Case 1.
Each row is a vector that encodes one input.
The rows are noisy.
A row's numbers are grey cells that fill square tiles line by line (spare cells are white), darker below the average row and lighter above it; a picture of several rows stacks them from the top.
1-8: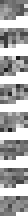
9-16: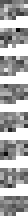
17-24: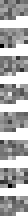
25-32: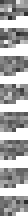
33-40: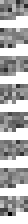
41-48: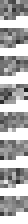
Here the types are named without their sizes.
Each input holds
a true/false value, together with either a fixed value, or a node of a tree.
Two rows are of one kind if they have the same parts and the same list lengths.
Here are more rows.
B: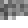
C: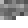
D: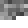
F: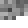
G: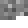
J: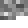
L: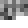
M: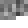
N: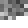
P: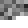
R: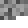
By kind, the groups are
B, C, D, F, G, J, L, N, R
M, P

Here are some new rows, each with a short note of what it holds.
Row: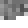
a node of a tree and a true/false value
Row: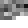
a true/false value
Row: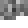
a node of a tree and a true/false value
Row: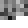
a node of a tree and a true/false value
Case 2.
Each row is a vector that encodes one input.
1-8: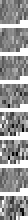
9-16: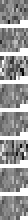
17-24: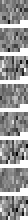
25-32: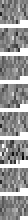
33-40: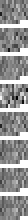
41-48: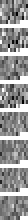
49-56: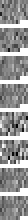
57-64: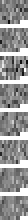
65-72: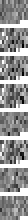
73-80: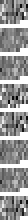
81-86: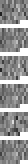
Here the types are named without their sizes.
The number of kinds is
2.
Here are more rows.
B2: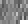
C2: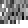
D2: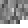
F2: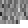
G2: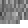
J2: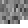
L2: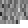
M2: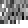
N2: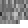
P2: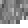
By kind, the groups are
B2, D2, F2, G2, J2, L2, N2, P2
C2, M2

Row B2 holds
a point on a line.
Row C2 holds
a point on a circle.
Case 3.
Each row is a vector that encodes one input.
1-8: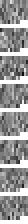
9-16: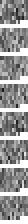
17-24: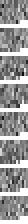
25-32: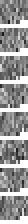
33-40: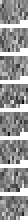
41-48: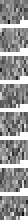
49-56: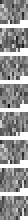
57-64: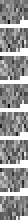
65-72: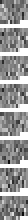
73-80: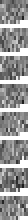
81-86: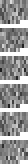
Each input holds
either a point on an 8-point circle, or a point on an 11-point circle.
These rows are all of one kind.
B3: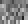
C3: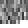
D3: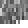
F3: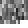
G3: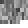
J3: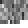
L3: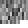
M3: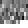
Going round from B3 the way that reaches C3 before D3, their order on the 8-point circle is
B3, J3, G3, L3, C3, D3, F3, M3.
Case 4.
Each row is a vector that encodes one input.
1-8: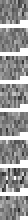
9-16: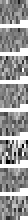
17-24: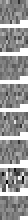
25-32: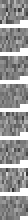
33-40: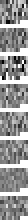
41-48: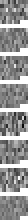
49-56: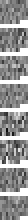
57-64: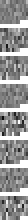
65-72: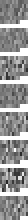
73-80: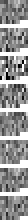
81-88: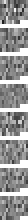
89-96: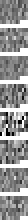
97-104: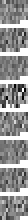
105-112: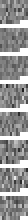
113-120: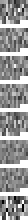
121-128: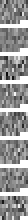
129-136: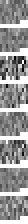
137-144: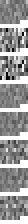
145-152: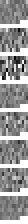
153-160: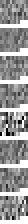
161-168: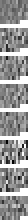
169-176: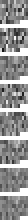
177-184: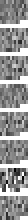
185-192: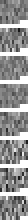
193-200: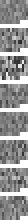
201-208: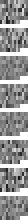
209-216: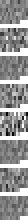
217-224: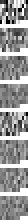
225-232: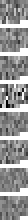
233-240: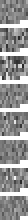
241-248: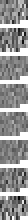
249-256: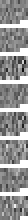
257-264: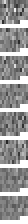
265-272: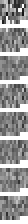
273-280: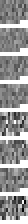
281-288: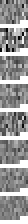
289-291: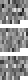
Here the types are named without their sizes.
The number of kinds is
2.
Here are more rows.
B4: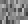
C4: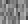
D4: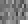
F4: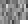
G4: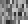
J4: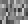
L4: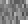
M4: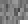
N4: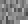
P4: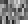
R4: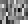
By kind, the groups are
B4, D4, J4, L4, M4, N4, P4, R4
C4, F4, G4

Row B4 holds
three true/false values.
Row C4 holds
a point on a line.
